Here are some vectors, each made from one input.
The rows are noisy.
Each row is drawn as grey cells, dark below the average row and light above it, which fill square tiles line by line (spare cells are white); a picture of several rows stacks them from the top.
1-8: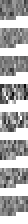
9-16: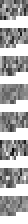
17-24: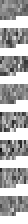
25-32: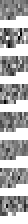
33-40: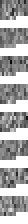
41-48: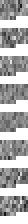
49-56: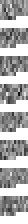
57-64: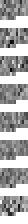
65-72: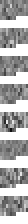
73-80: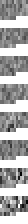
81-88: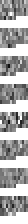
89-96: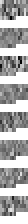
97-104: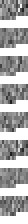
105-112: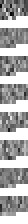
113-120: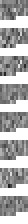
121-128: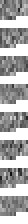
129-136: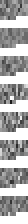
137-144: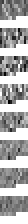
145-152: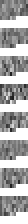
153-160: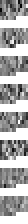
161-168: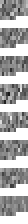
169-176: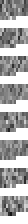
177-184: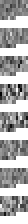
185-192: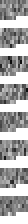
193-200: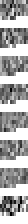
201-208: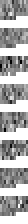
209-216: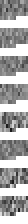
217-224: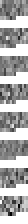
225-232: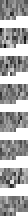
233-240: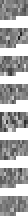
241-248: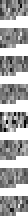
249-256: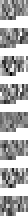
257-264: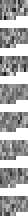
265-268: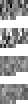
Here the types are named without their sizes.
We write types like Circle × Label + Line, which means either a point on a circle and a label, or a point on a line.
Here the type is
Circle + Label.
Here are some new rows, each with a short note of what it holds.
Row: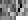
a label
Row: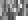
a point on a circle
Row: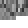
a point on a circle
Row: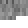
a label
